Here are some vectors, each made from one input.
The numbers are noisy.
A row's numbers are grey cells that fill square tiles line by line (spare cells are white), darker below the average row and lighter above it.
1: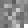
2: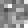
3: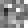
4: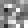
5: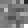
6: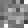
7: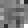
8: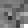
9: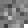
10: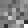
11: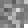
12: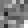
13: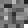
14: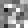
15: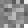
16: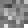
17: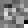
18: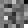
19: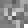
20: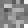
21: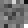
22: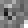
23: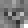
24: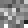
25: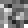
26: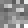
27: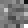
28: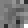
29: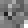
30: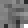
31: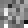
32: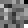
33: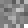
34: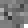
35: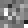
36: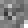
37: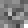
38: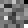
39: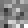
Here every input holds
a point on a 6-point line and a true/false value.
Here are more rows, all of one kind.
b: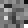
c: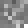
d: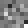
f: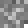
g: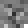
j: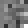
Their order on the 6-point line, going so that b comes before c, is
b, d, j, c, f, g.
